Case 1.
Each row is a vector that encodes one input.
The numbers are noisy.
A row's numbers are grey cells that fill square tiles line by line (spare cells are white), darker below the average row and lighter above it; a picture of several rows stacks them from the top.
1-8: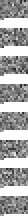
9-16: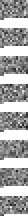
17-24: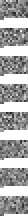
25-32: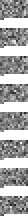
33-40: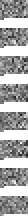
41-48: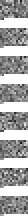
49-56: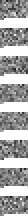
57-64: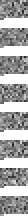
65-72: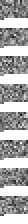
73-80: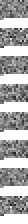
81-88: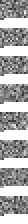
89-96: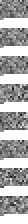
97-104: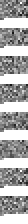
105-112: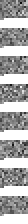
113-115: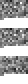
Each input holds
four true/false values.
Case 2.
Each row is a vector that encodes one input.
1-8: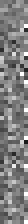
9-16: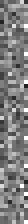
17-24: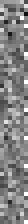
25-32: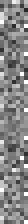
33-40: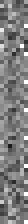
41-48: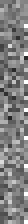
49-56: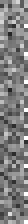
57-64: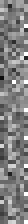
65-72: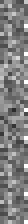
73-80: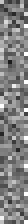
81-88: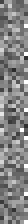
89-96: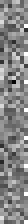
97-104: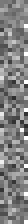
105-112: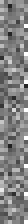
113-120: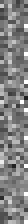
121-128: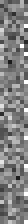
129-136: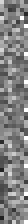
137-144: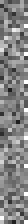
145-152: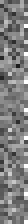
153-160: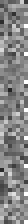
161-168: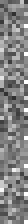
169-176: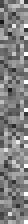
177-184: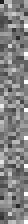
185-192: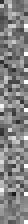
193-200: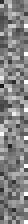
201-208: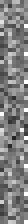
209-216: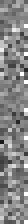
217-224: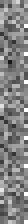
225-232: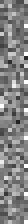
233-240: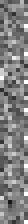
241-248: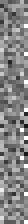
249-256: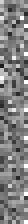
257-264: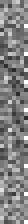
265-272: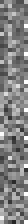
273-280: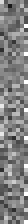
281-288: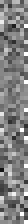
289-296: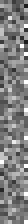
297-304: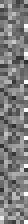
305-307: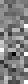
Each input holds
a node of an 8-node tree.
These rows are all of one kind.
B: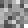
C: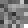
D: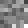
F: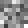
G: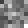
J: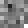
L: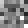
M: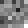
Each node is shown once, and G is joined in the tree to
M.
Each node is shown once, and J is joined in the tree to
D and L.
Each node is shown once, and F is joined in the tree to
B.
